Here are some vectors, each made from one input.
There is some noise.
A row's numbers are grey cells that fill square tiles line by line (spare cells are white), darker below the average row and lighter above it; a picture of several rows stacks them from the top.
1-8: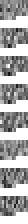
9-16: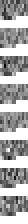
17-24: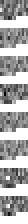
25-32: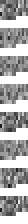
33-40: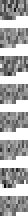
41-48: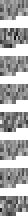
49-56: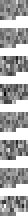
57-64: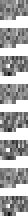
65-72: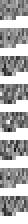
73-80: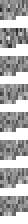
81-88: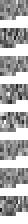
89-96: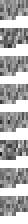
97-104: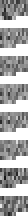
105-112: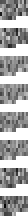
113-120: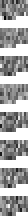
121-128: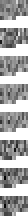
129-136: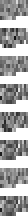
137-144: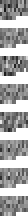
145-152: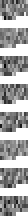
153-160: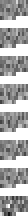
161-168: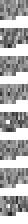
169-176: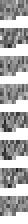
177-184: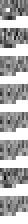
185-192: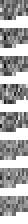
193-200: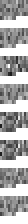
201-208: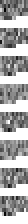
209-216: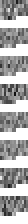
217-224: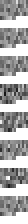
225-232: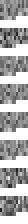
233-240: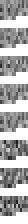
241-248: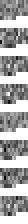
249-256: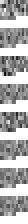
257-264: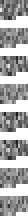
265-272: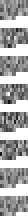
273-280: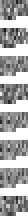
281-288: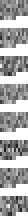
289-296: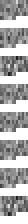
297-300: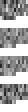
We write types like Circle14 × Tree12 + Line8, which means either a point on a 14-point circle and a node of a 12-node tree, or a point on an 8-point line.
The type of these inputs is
Line12 + List2(Circle6).
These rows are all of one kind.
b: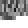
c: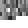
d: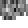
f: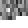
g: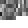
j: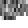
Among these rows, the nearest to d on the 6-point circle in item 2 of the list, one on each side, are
b and f.
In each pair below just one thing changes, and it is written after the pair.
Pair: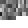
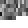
the place on the 6-point circle in item 2 of the list
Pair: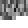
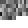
the place on the 6-point circle in item 1 of the list
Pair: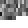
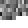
the place on the 6-point circle in item 2 of the list
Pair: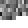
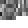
the place on the 6-point circle in item 2 of the list
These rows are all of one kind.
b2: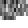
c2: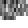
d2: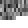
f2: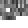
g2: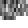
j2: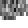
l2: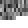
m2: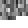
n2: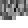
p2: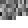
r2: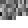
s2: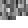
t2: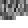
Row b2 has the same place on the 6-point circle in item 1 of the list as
c2, g2 and j2.
